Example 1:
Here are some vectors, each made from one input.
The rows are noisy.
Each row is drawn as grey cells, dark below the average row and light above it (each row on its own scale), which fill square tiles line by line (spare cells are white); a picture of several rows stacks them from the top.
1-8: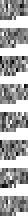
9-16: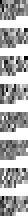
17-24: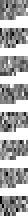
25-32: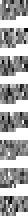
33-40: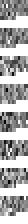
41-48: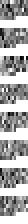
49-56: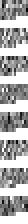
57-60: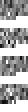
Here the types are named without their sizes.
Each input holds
a label.
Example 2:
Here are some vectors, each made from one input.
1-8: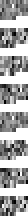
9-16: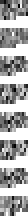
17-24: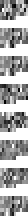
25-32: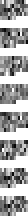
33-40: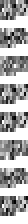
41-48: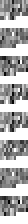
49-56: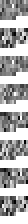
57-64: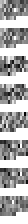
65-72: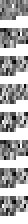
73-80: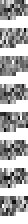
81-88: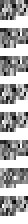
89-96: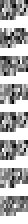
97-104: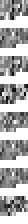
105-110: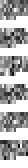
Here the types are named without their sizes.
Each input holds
a label.
